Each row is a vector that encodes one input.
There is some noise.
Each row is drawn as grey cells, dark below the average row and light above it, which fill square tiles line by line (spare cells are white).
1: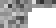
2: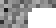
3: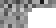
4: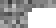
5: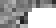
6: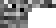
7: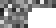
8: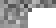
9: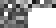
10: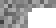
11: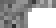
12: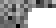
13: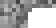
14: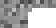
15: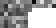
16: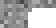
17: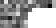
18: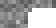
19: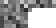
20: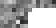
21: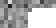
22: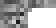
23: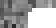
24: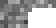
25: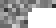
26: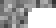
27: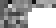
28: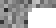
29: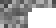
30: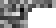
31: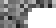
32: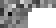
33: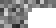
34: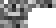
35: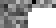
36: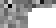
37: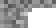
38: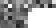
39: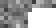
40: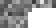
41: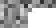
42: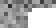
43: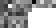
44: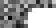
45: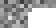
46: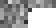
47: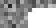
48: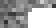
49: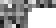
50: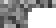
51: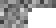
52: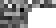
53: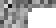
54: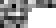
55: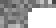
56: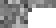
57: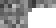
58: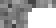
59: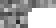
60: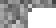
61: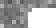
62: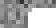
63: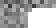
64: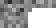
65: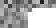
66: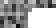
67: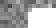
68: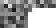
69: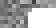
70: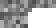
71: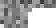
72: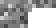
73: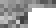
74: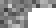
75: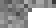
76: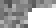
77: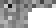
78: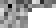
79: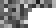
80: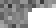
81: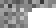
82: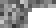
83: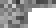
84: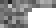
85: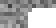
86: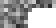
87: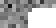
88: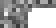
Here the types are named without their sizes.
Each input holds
a point on a circle and a point on a line, together with either a fixed value, or a node of a tree.
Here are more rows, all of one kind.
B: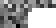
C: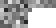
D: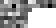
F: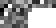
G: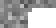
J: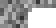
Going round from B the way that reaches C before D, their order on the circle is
B, C, F, J, G, D.
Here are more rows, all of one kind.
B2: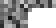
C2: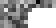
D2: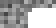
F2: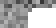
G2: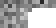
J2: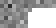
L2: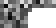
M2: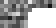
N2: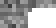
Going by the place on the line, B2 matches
C2 and L2.
